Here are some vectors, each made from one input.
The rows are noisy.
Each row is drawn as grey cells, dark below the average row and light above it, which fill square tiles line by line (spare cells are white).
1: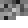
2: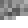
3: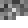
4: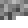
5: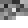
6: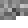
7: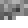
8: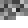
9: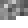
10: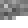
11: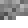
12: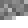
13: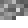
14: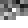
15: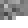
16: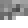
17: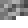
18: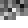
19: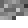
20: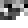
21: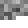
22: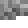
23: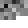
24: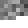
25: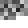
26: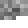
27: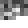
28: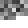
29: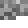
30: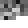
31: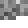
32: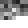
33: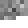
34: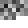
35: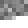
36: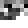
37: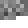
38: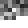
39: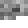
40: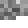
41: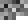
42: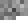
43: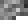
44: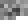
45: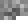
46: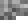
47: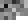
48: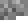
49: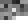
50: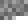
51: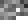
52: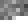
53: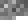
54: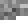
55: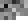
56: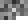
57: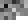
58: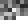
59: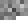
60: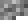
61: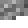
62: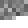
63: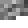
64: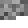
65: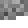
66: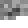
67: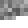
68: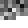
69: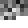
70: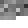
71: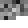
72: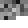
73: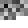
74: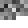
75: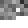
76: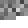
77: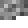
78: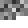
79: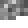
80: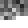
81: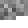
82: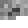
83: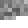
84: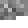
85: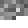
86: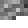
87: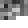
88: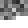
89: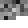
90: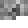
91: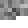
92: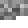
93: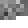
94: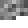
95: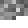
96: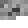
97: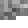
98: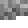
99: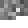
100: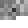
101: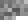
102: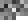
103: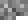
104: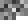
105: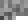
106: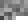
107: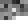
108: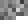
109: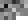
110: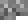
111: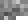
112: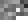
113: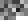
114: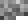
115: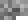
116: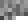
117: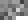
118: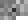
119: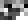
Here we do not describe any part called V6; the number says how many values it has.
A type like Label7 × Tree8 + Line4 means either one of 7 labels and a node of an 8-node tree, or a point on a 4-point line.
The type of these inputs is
List2(Line5 × V6).
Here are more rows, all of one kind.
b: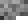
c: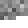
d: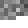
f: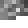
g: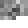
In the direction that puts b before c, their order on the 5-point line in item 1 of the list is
f, d, b, c, g.
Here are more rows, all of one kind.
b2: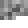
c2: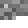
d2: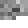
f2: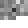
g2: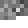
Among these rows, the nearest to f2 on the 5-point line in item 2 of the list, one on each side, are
b2 and d2.
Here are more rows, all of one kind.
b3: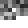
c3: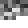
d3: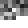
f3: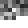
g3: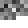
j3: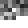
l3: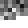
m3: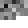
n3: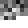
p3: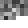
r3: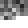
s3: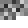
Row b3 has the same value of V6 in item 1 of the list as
d3, f3, g3 and j3.
